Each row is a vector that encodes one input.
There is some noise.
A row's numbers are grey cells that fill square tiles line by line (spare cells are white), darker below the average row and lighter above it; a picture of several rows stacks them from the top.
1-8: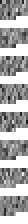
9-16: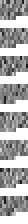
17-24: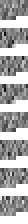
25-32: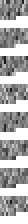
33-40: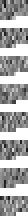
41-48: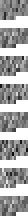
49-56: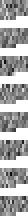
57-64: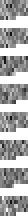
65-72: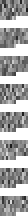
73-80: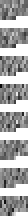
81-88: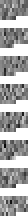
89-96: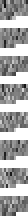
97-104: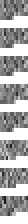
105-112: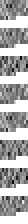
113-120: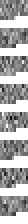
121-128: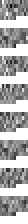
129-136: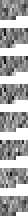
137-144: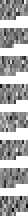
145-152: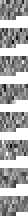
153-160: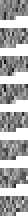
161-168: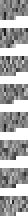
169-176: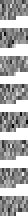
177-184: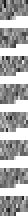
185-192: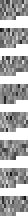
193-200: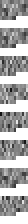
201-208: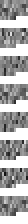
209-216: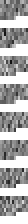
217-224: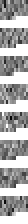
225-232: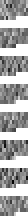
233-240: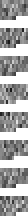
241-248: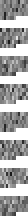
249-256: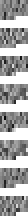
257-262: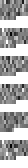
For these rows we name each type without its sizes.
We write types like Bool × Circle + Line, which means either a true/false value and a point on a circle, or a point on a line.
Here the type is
Bool × Circle + Tree.
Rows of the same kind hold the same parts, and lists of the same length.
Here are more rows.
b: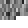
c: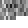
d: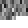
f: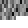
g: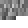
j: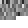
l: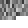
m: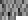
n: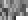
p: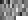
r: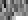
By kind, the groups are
b, j, l, m, p
c, d, f, g, n, r

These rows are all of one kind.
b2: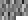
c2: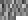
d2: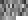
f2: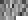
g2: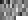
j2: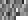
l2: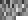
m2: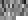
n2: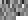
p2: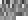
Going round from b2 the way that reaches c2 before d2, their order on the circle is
b2, m2, c2, d2, f2, g2, l2, j2, n2, p2.
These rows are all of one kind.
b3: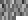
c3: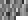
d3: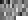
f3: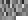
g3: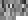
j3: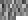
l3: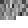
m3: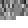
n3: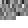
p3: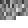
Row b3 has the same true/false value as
c3 and j3.
